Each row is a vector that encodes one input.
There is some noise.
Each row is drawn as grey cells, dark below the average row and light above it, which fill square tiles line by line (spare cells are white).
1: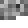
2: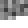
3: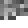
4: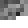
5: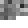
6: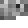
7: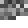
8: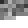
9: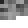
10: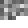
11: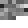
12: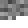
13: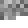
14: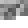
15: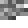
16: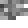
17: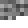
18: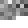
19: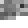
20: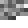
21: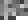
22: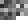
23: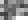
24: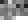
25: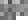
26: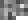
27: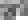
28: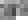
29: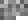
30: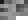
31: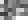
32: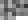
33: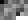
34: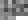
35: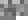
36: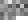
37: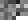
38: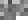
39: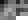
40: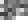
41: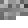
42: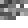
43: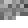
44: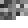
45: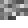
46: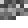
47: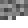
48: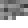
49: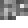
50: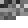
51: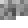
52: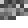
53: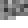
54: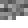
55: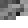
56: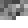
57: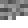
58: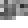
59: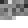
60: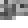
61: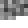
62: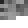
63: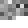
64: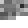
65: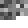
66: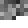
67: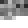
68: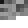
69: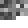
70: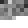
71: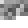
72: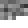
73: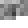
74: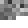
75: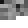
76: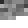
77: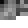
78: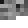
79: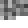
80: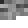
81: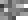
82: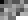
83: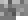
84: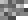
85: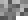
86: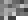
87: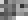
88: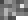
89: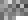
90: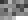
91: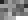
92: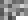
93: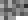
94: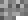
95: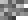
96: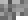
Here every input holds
a point on a 5-point circle, together with either a point on a 5-point circle, or a point on a 9-point line.
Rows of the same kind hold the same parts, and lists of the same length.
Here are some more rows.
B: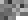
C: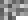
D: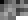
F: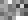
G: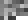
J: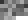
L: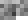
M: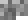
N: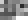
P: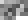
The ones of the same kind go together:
B, F, J, L, M, N, P
C, D, G

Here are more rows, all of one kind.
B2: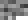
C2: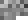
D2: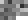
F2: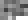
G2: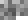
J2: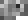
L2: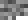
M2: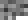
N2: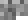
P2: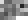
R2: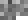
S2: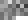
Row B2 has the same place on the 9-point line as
C2, D2, M2 and N2.
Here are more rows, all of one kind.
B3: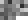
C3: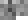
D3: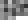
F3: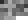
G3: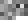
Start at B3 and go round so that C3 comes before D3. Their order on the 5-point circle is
B3, C3, G3, F3, D3.
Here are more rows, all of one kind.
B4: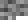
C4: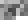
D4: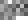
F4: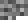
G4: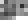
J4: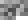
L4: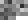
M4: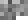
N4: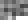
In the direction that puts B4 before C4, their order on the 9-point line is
F4, B4, M4, L4, N4, G4, D4, C4, J4.
